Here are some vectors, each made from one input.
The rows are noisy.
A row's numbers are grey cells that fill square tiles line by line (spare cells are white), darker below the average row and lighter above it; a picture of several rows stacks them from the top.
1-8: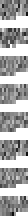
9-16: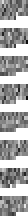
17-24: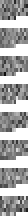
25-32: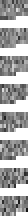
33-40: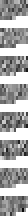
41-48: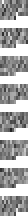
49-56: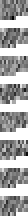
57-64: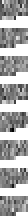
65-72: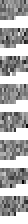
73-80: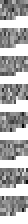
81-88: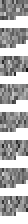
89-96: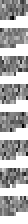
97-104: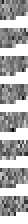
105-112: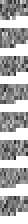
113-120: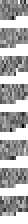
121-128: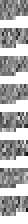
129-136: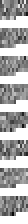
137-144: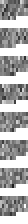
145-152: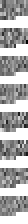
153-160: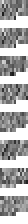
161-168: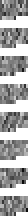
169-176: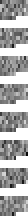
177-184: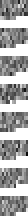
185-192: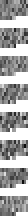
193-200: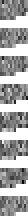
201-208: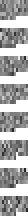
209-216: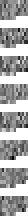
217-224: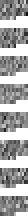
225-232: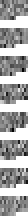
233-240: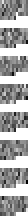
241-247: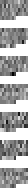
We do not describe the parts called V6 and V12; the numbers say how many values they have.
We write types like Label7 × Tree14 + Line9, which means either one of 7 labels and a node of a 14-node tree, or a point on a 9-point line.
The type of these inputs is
(Line5 + V12) × V6 + Tree11.
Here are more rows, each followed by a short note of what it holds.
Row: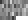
a value of V6 and a value of V12
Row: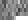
a value of V6 and a value of V12
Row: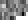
a point on a 5-point line and a value of V6
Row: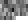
a point on a 5-point line and a value of V6
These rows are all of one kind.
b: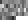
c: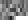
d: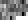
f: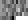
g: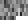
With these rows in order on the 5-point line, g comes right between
b and f.
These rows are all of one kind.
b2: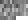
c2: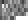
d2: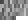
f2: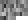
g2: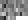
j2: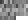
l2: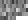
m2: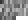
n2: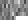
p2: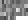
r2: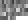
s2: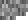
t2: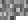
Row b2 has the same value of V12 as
f2, g2, j2 and l2.
